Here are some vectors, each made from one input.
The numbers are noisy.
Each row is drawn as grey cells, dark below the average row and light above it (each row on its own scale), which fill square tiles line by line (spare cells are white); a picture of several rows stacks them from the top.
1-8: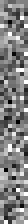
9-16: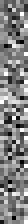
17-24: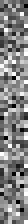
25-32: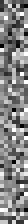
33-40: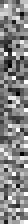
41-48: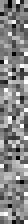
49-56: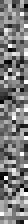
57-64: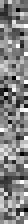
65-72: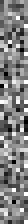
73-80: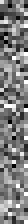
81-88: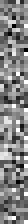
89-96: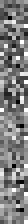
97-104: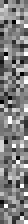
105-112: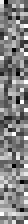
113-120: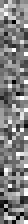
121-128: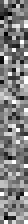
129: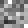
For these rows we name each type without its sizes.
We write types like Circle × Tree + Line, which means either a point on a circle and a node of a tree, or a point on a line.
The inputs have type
Bool × Bool × Bool + List(Circle).
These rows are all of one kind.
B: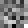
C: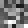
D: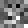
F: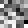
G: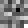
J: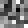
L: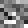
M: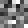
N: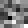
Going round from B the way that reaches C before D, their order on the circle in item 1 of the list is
B, M, C, D, N, L, F, G, J.
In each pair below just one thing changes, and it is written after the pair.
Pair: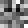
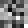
the place on the circle in item 2 of the list
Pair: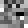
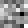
the place on the circle in item 2 of the list
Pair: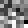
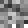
the place on the circle in item 2 of the list
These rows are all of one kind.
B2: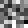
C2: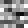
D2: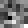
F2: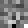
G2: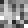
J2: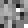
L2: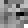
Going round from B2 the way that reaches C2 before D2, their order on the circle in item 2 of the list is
B2, G2, C2, L2, J2, D2, F2.
